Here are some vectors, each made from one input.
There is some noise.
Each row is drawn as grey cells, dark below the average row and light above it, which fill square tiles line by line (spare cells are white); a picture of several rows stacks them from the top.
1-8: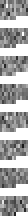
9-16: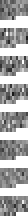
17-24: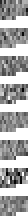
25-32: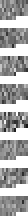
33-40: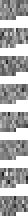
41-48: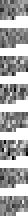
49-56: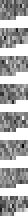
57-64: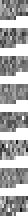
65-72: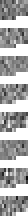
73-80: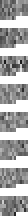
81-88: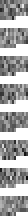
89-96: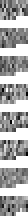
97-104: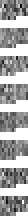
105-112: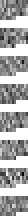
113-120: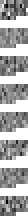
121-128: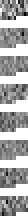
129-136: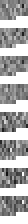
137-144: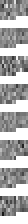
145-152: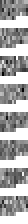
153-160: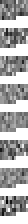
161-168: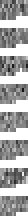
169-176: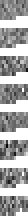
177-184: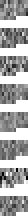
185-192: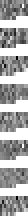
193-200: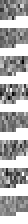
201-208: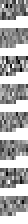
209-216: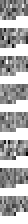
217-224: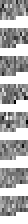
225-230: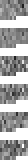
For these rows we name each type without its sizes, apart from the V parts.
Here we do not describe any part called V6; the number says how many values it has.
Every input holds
either three labels, or a node of a tree and a true/false value, or a value of V6.
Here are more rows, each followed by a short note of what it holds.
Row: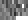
a value of V6
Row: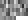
three labels
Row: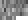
three labels
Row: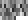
a value of V6
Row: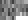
a node of a tree and a true/false value
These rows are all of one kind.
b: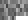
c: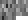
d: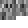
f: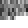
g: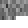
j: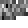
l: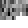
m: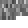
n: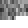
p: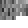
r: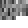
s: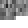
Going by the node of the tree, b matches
d, f and g.
